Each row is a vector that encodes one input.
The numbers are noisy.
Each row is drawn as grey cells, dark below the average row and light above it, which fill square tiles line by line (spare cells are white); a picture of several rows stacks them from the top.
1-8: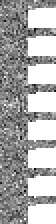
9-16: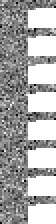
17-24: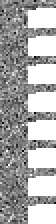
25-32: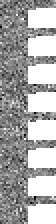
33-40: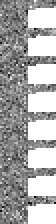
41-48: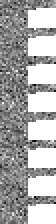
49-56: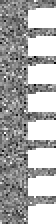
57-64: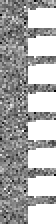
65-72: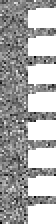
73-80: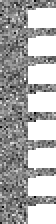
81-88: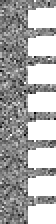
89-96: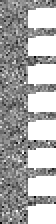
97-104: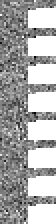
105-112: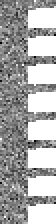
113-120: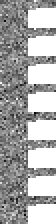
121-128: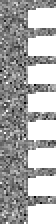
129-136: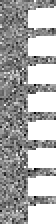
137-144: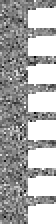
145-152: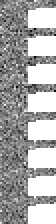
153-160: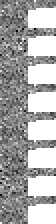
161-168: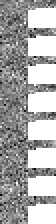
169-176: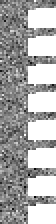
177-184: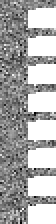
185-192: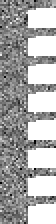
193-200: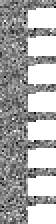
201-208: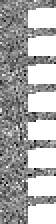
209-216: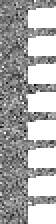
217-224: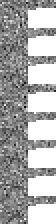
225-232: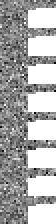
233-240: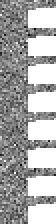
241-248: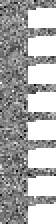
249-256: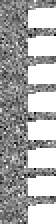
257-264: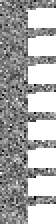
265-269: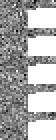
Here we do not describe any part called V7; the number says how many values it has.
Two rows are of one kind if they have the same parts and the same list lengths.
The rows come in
2 kinds.
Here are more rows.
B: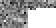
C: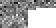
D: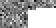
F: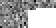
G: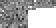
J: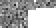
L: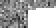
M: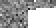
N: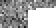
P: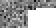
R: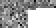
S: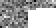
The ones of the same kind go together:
B, C, D, F, P, R, S
G, J, L, M, N

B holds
a point on a 9-point circle, two labels (each one of 8), a true/false value and two values of V7.
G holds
a point on a 9-point circle, one of 8 labels, a true/false value and a value of V7.
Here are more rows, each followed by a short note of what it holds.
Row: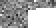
a point on a 9-point circle, one of 8 labels, a true/false value and a value of V7
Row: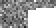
a point on a 9-point circle, one of 8 labels, a true/false value and a value of V7
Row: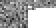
a point on a 9-point circle, one of 8 labels, a true/false value and a value of V7
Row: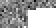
a point on a 9-point circle, two labels (each one of 8), a true/false value and two values of V7
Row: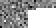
a point on a 9-point circle, two labels (each one of 8), a true/false value and two values of V7
